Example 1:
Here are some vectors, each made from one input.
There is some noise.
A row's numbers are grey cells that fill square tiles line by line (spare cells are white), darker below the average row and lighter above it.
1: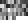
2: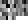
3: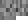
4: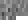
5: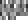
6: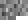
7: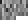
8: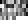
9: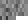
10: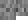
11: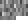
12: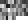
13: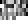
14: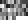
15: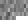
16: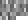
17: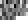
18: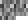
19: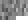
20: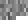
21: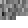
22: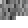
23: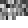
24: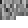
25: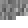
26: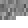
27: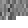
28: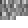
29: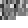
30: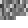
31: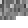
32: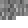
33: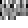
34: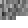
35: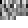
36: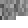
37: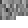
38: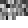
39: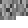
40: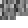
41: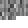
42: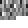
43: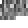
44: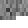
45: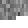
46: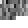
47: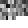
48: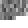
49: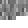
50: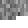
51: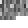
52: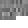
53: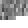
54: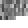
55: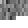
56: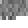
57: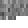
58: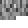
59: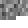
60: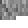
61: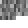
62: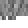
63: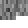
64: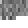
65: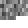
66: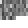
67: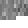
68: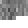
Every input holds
either a fixed value, or four true/false values.
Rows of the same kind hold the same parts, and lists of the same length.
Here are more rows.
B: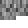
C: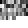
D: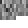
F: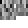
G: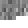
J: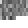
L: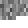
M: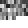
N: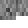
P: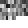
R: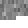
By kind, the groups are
B, D, F, G, J, L, N, R
C, M, P

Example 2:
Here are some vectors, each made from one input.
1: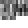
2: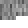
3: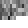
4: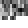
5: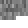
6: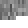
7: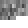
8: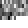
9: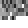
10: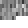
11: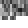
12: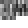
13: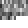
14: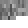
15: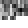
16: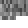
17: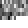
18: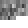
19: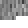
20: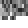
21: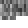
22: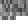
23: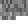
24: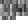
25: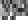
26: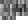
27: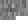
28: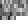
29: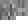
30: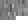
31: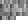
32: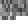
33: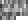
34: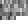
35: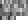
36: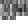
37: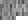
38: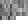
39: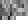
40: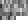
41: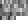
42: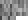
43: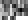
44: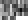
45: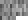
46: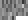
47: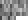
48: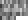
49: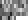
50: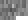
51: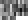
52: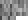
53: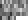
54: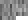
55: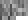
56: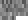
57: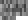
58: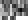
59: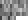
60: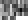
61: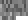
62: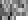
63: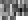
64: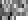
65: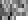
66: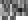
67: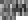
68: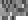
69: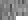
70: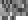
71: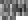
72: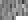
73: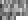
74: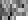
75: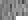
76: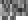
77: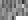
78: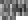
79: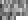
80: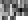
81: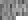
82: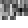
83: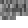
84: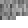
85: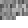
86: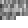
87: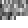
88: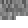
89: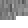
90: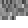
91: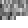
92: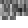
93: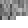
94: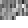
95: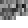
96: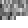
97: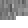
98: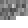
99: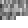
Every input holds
a point on a 15-point line.
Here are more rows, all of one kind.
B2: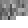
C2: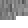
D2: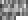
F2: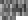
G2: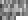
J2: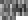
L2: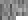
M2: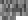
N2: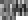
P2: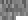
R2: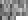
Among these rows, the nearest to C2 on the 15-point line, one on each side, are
B2 and P2.
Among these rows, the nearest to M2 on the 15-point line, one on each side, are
F2 and P2.
